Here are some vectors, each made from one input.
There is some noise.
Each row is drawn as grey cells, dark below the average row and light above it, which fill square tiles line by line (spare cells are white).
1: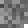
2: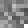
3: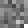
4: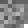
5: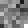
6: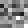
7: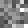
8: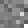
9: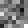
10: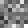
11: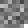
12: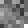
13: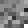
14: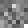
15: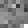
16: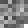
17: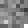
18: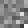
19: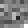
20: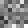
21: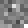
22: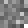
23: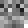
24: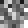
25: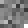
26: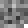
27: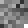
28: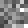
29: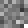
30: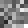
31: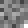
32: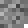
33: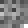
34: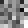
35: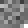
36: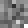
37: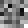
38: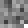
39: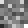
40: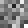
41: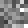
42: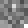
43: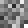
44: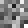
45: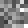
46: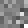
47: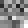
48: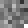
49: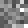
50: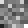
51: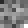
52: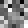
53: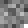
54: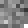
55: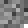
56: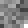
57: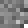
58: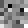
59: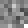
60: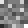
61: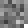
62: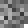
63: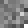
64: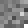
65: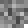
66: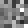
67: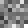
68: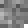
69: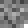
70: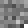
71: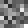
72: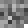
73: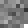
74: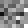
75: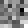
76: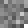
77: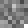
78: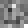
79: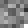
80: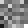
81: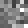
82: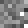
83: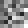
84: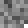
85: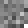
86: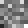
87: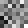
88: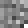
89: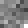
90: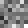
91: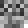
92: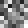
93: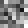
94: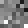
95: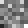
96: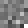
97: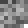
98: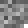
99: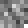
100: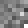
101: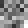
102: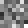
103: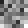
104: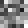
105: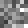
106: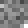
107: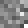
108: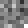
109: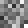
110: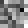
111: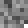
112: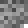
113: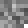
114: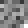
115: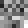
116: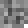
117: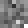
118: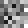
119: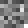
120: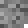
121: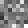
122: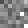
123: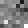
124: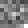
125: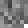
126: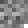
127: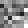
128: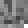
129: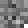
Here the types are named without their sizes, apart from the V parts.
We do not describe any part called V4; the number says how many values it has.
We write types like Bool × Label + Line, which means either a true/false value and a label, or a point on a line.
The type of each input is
Bool × (Label × Tree + Unit) × V4.
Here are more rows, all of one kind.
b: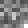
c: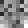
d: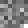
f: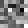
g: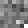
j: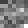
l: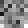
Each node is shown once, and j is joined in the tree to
l.
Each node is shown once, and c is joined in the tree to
b and d.
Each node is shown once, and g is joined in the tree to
d and f.
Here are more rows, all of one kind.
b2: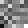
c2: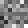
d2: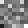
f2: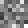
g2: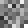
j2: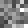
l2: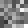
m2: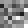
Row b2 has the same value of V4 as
d2 and m2.
